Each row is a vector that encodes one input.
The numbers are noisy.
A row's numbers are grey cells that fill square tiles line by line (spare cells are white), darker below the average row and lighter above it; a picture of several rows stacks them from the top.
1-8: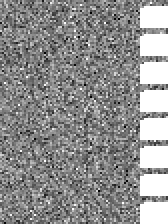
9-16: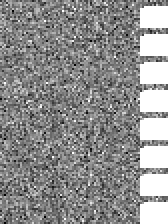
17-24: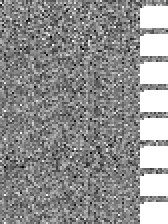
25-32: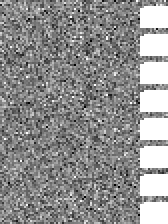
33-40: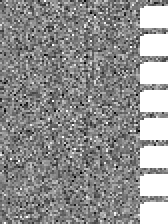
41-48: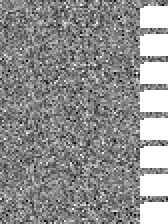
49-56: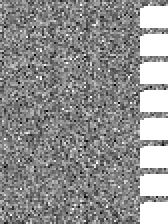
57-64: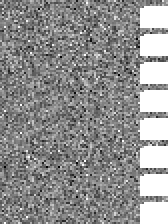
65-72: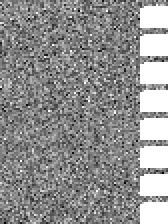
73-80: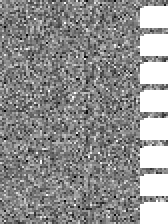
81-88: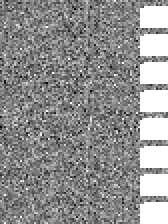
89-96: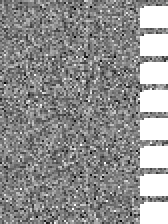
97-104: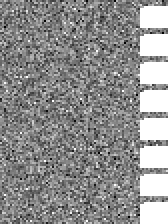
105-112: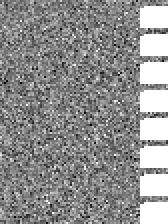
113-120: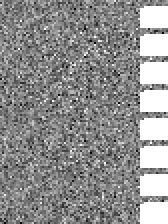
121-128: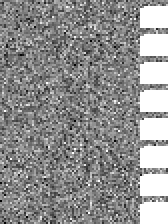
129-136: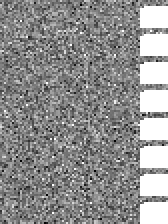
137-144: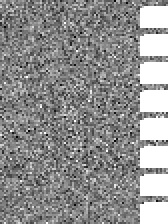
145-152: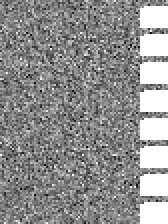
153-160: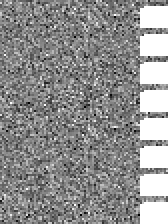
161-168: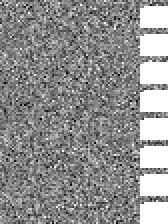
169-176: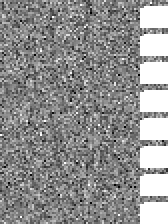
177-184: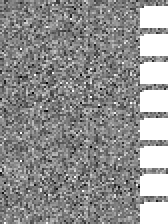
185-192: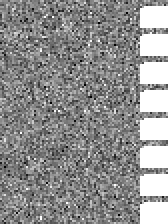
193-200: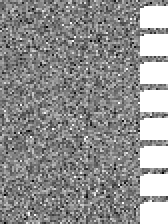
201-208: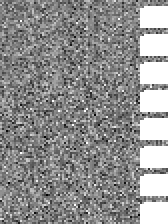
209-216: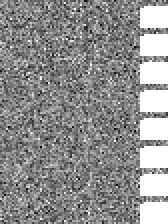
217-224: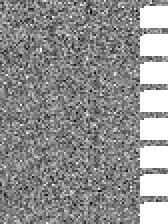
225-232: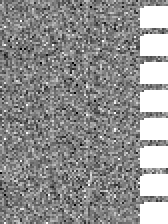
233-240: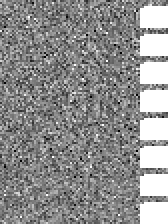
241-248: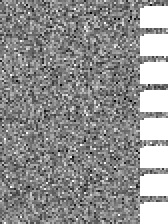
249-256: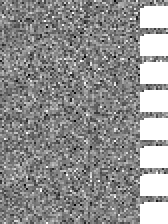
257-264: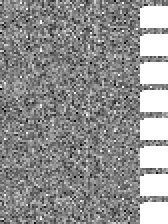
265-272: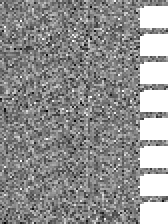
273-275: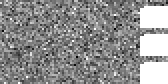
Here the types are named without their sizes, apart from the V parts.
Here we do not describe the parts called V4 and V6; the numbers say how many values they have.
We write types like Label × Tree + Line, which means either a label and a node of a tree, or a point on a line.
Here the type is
Bool × Bool × Bool + Circle × Line × V4 × V6.
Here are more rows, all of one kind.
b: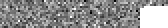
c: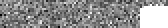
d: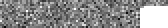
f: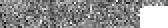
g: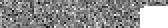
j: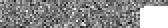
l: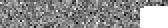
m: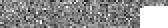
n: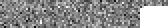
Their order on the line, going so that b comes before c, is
m, g, n, b, c, d, l, j, f.
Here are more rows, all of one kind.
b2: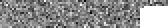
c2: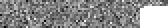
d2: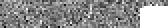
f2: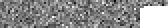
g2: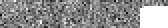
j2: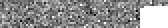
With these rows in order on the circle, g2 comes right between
b2 and f2.
